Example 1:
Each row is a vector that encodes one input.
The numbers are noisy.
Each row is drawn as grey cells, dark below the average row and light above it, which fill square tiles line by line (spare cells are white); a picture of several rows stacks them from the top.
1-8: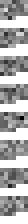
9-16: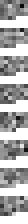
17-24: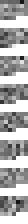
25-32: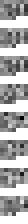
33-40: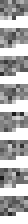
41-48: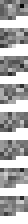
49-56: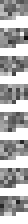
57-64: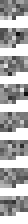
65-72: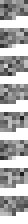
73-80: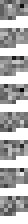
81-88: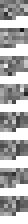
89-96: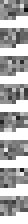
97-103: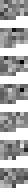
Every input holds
either four true/false values, or a list of up to two points on an 8-point line.
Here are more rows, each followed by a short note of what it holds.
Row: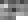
a list of two items
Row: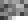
a list of one item
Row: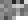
a list of two items
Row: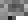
a list of two items
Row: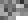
a list of one item
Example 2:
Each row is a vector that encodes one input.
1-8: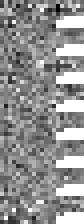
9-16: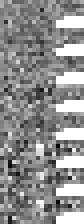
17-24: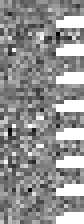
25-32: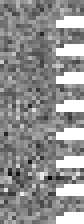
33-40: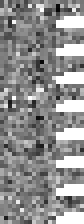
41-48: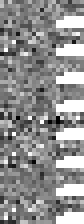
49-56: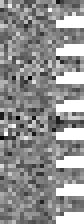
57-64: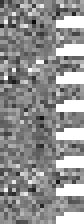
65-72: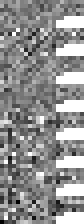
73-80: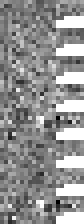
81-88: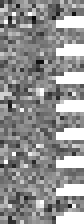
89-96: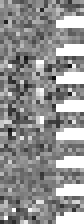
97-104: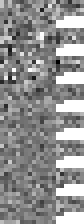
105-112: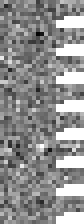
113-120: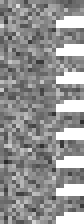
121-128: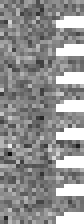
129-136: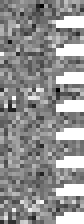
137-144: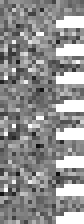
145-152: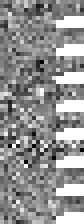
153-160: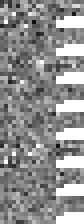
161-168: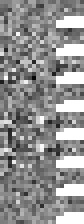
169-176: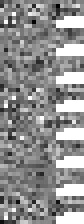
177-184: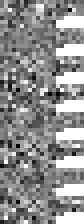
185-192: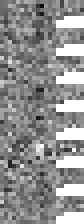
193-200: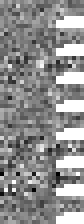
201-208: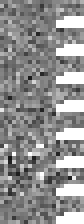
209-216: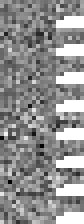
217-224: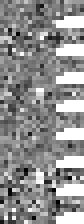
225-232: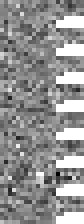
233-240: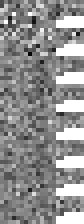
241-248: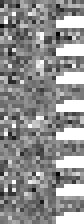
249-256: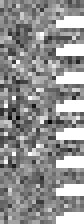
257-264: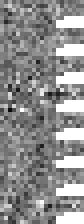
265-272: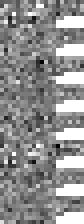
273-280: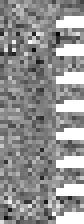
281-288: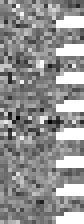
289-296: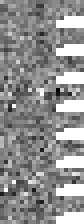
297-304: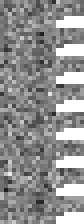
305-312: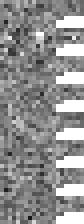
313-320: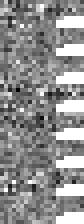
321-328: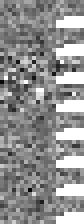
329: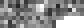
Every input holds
either a fixed value, or one of 5 labels and a true/false value, or a node of a 16-node tree.
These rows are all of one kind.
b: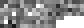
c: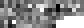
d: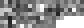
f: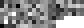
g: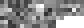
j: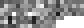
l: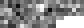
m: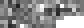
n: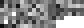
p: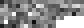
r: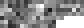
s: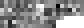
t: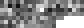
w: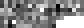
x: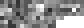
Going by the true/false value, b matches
f, j, n and p.
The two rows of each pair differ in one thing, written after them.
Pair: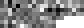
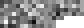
the true/false value
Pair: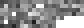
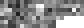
the true/false value
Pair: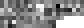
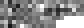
the label
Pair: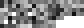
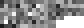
the label
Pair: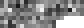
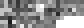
the label
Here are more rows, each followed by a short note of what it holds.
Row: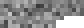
a node of a 16-node tree
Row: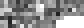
one of 5 labels and a true/false value
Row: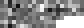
one of 5 labels and a true/false value
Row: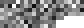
a fixed value
